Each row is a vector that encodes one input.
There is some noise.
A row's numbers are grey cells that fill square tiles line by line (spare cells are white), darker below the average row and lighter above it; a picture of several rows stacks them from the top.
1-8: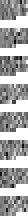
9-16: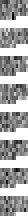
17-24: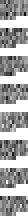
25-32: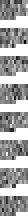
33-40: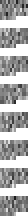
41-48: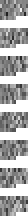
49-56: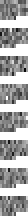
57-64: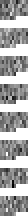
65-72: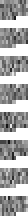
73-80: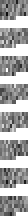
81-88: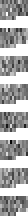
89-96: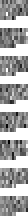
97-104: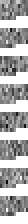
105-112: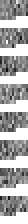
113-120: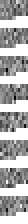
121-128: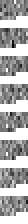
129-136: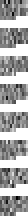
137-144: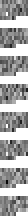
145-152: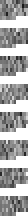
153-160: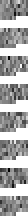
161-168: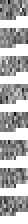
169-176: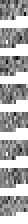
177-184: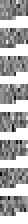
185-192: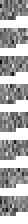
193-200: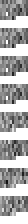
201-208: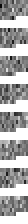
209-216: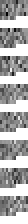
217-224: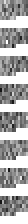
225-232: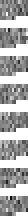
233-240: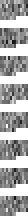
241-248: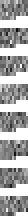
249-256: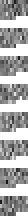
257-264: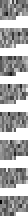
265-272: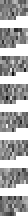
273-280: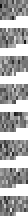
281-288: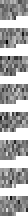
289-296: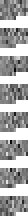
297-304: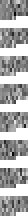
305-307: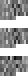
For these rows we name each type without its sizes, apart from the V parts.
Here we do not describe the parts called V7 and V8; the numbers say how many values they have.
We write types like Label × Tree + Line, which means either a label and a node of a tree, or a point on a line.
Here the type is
(Circle + Unit) × (Tree + V7 × V8).
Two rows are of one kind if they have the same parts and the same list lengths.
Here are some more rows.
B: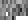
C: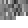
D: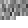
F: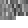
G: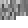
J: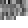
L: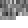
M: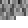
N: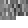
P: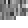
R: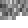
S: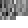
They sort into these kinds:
B, C, F, N
D, G
J, L, M, P, R
S

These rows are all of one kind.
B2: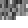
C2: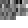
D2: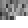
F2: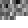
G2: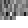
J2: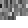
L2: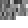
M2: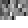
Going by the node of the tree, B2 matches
C2 and F2.
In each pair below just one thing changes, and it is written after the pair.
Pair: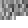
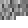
the value of V8
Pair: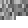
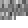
the value of V7
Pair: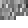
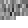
the value of V8
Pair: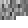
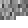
the value of V7
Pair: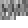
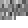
the value of V8
